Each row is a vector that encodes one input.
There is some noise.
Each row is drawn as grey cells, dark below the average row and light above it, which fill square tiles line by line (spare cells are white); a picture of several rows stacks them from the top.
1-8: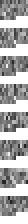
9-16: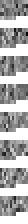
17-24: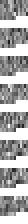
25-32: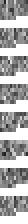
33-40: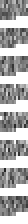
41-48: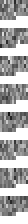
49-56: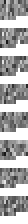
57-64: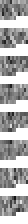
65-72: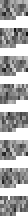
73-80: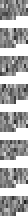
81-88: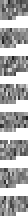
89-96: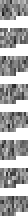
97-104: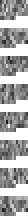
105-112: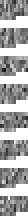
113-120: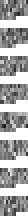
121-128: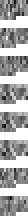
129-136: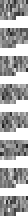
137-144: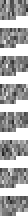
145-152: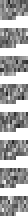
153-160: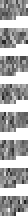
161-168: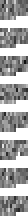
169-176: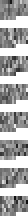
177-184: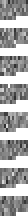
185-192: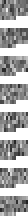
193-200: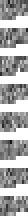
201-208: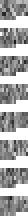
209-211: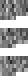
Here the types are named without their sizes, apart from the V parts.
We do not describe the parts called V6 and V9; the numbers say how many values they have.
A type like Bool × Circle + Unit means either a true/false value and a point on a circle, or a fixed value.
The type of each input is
Bool × V9 + Circle × V6.
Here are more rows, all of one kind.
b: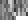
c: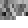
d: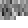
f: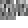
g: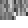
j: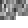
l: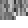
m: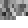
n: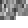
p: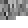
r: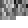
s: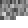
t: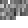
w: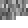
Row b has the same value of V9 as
c, g, l and m.
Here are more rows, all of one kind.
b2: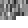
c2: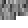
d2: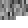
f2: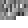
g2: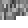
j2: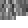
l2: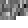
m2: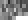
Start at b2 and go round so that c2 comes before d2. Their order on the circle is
b2, f2, l2, c2, j2, d2, m2, g2.
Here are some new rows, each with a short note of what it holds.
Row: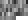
a point on a circle and a value of V6
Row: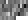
a point on a circle and a value of V6
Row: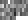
a true/false value and a value of V9
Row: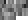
a point on a circle and a value of V6
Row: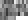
a true/false value and a value of V9
